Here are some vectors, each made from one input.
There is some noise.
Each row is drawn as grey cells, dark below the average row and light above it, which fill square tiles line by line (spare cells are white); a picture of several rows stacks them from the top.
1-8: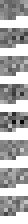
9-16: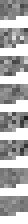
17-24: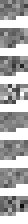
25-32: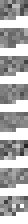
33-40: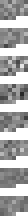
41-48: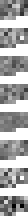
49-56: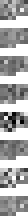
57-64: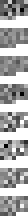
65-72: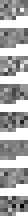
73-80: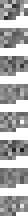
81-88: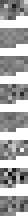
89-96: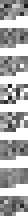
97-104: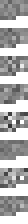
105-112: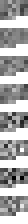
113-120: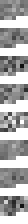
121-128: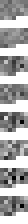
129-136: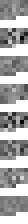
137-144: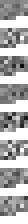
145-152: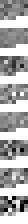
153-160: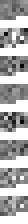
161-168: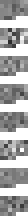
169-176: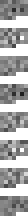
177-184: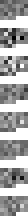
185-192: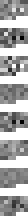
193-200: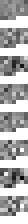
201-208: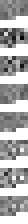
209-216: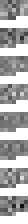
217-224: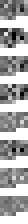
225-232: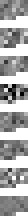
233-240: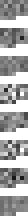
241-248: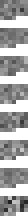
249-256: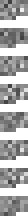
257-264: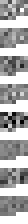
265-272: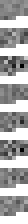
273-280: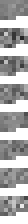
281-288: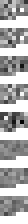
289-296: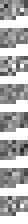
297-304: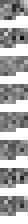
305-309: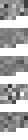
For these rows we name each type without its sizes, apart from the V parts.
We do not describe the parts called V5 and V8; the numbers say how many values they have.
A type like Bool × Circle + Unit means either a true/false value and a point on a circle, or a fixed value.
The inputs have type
Bool × Bool × Bool × Bool × (Tree + Unit) × (Tree + V8) × V5.
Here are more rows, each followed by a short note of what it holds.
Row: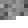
four true/false values, a value of V5 and a value of V8
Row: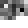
a node of each of two trees, four true/false values and a value of V5
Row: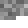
a node of each of two trees, four true/false values and a value of V5
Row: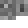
a node of each of two trees, four true/false values and a value of V5
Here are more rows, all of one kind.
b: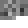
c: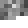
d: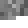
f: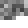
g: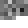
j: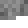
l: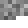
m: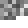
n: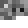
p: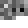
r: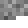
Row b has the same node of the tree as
g and p.
